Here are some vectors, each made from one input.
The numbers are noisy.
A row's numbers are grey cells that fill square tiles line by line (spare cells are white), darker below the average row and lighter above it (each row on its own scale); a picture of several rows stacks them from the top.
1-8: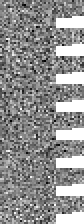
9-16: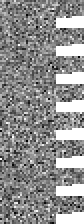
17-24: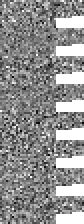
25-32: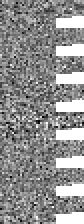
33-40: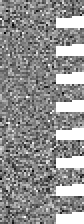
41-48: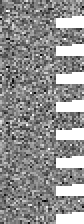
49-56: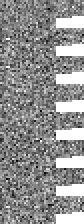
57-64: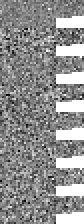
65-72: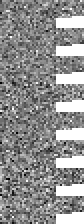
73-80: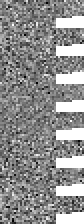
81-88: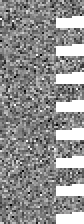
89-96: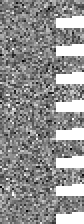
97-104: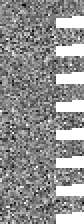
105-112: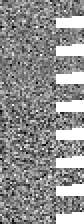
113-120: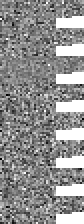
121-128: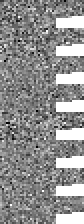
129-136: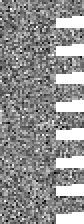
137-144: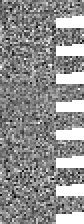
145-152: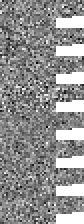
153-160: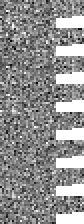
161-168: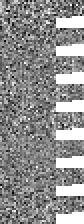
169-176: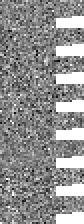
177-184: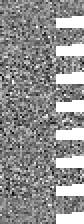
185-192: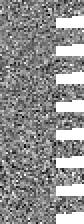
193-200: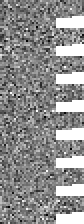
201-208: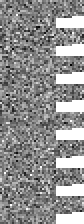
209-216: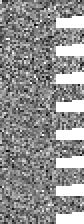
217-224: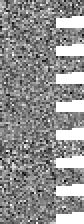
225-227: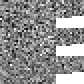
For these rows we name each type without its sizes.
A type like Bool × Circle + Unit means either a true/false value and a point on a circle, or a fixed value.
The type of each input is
Label × (Label × Label + Line × Tree).
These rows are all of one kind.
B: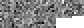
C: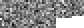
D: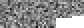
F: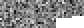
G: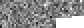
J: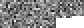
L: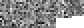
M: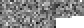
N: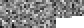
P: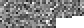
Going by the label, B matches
C, F and L.
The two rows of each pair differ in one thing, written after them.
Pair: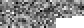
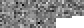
the place on the line
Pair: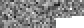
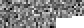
the label
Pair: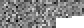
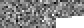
the place on the line
